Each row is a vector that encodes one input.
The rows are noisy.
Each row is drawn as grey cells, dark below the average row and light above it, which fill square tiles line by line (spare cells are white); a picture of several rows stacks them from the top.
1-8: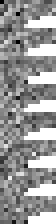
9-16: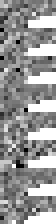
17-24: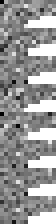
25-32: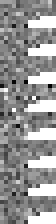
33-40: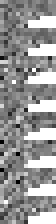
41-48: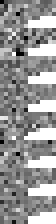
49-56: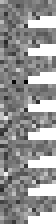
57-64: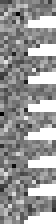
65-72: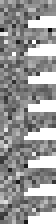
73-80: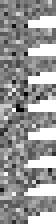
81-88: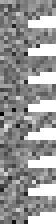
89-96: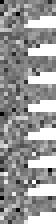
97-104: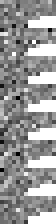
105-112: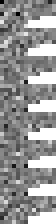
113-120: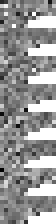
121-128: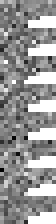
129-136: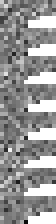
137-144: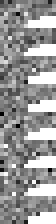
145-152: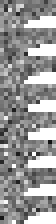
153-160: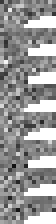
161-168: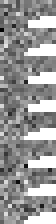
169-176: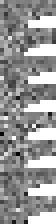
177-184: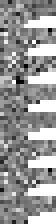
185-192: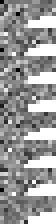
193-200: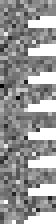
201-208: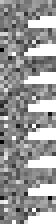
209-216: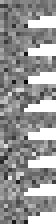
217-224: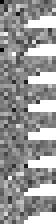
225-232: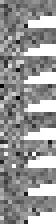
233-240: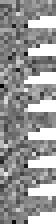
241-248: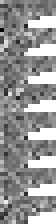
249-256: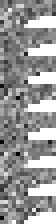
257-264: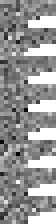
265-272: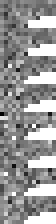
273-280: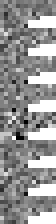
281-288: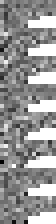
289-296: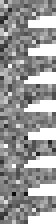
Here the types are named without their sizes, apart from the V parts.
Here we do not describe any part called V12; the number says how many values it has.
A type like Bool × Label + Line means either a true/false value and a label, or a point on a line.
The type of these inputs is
List(Bool × V12 + Line × Line).
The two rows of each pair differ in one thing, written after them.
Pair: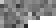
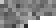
the value of V12 in item 2 of the list
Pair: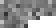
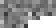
the value of V12 in item 2 of the list
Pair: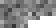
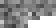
the value of V12 in item 2 of the list
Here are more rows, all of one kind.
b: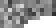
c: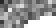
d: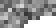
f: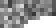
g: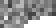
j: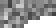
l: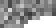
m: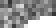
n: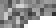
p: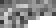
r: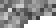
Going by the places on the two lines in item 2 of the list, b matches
f and m.
